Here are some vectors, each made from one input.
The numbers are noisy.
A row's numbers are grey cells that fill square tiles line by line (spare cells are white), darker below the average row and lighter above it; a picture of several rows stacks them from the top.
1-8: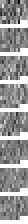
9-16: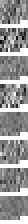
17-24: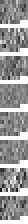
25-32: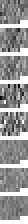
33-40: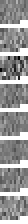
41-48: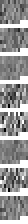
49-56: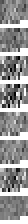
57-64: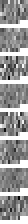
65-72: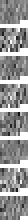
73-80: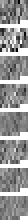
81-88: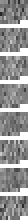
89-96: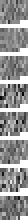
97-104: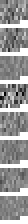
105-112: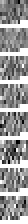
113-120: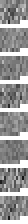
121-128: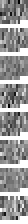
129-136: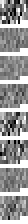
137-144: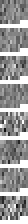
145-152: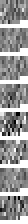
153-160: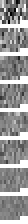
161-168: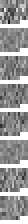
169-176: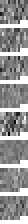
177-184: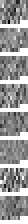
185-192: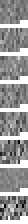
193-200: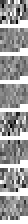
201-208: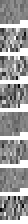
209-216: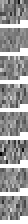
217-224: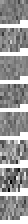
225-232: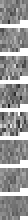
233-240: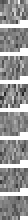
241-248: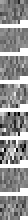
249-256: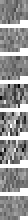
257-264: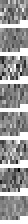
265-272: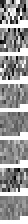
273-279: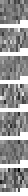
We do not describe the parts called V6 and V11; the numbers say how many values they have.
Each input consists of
a value of V6, together with either one of 5 labels and one of 9 labels, or a node of a 9-node tree and a value of V11.
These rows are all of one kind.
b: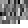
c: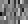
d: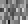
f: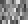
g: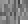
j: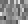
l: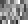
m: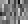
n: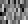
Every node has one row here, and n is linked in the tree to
d and m.
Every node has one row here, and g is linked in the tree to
b, c and l.
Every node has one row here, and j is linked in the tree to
f.
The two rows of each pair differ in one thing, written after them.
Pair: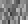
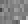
the node of the tree
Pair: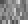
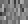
the value of V11
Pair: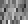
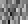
the value of V6
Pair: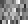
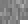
the value of V11
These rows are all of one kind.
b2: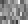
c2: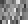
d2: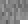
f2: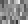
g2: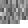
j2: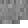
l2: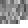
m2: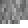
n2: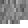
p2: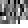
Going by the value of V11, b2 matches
d2 and l2.
